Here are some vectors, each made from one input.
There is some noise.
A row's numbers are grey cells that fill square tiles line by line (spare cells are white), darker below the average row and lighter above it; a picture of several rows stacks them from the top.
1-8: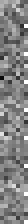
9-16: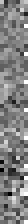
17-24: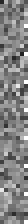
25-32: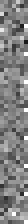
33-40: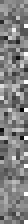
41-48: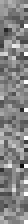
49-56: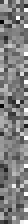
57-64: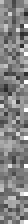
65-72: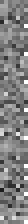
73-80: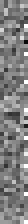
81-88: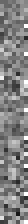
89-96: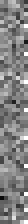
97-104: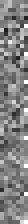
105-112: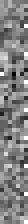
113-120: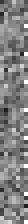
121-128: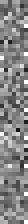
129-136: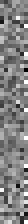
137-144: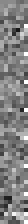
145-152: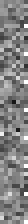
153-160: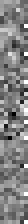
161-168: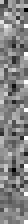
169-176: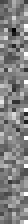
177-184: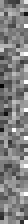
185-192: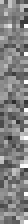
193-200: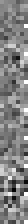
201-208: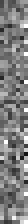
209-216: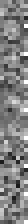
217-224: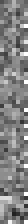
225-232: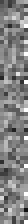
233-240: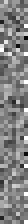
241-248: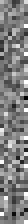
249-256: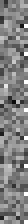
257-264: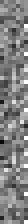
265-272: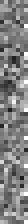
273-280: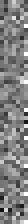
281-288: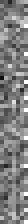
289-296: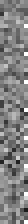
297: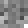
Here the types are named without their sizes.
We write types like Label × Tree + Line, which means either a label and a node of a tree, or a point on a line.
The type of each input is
Bool × Bool × Bool.
